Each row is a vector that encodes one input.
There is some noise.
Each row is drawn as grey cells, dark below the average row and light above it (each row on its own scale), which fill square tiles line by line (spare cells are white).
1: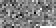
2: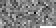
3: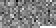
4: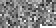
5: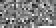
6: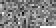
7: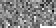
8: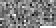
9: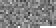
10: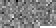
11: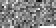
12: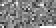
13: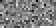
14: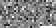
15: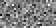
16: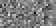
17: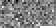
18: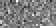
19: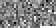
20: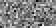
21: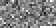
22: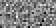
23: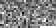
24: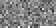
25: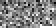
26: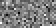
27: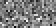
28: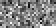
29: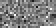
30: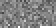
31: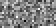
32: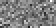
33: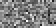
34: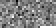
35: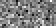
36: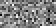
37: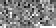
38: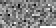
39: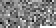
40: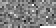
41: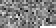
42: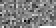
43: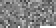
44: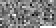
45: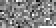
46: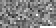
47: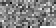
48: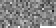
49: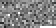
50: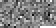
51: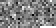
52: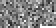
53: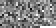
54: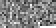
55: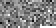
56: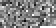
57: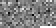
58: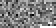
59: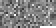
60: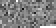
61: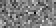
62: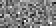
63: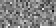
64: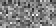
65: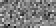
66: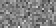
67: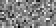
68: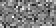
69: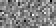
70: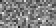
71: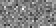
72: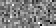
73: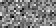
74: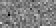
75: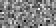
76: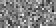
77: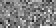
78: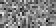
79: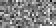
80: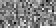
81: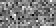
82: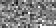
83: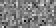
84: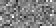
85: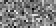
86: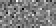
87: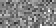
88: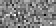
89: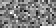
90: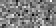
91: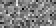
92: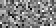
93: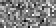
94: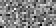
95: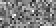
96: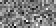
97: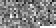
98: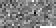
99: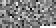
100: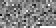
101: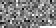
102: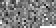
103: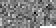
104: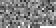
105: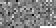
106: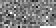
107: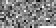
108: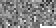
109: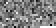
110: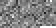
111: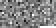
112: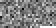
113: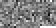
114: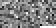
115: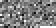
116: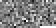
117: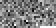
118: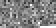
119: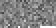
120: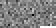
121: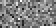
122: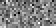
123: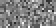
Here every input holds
one of 9 labels, together with a list of up to two points on a 5-point line.
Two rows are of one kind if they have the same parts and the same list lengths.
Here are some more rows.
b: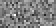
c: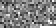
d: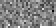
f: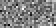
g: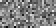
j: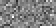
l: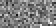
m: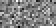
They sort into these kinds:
b, c, f, j, l
d
g, m

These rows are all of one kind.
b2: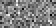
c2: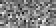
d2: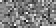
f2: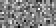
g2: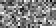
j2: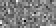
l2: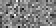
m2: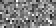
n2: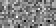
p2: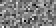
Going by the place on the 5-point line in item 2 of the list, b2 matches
j2 and l2.
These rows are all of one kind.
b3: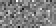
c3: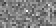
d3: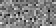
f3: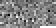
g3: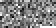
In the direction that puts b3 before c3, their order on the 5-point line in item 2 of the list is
b3, f3, c3, g3, d3.
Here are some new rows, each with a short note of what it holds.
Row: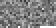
one of 9 labels, together with the empty list
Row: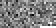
one of 9 labels, together with a list of one item
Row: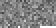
one of 9 labels, together with the empty list
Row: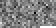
one of 9 labels, together with a list of one item
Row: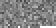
one of 9 labels, together with the empty list
